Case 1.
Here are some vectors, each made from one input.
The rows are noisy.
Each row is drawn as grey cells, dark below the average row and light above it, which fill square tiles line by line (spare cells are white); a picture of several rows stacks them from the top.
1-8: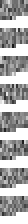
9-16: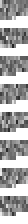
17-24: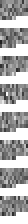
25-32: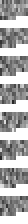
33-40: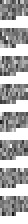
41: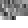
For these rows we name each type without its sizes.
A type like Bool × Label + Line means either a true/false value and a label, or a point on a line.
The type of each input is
Label.
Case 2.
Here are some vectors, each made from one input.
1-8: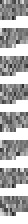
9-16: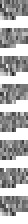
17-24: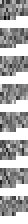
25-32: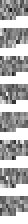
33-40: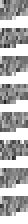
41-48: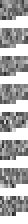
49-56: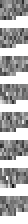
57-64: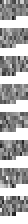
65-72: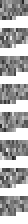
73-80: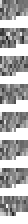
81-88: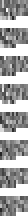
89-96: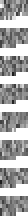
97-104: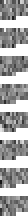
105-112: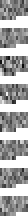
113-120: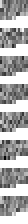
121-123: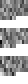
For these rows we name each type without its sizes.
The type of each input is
Label.
